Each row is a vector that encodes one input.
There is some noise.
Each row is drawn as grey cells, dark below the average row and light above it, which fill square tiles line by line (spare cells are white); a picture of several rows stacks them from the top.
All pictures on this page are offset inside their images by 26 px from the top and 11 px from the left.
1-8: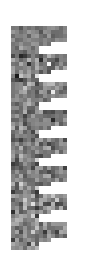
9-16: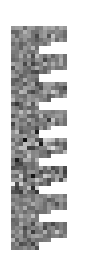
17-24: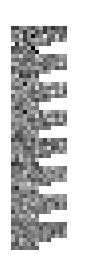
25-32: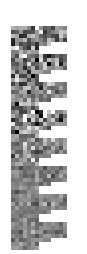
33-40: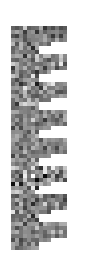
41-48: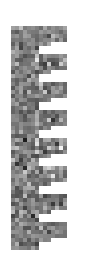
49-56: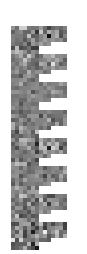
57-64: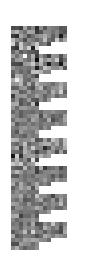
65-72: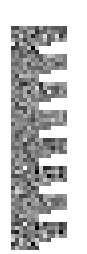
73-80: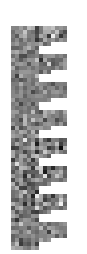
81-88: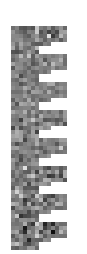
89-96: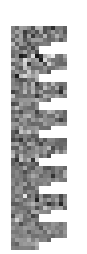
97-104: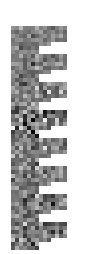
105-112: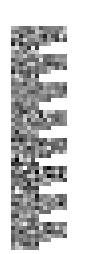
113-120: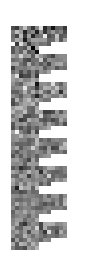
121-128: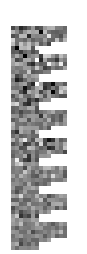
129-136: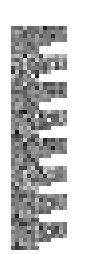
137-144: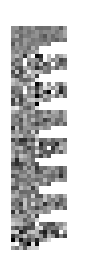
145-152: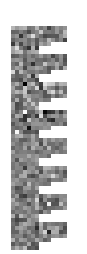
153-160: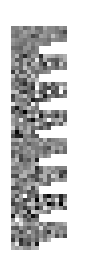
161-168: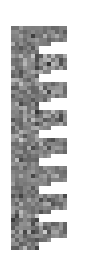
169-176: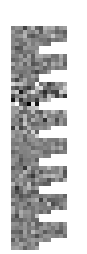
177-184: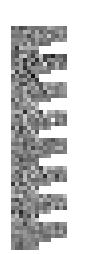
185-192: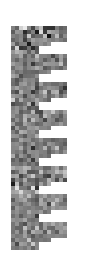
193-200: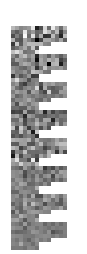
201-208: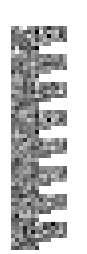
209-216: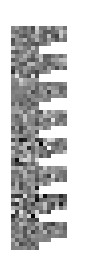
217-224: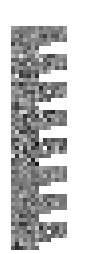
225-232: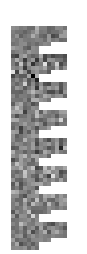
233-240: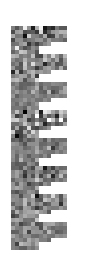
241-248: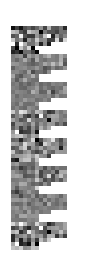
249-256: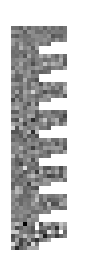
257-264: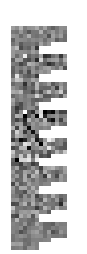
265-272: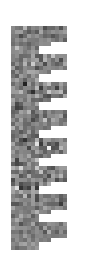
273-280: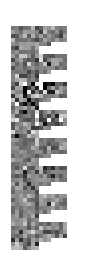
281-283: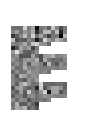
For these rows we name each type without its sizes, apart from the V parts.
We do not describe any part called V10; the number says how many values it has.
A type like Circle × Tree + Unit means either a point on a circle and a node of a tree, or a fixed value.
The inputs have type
((Bool × Bool × Bool + Unit) × V10 + Circle) × (Circle + Line).
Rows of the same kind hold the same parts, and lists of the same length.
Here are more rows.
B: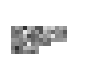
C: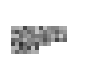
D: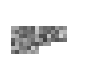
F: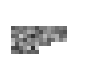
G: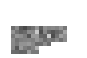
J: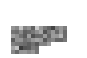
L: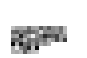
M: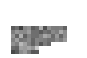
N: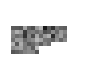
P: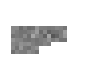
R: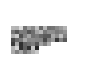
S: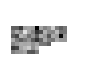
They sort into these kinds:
B
C, F, R
D, N, P
G, L
J
M, S

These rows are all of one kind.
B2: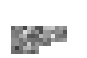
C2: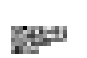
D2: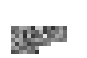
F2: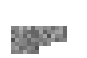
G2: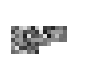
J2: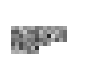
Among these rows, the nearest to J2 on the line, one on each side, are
B2 and D2.
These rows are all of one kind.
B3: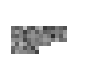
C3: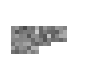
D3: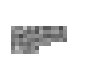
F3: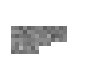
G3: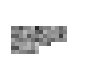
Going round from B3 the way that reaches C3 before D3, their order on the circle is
B3, C3, G3, D3, F3.
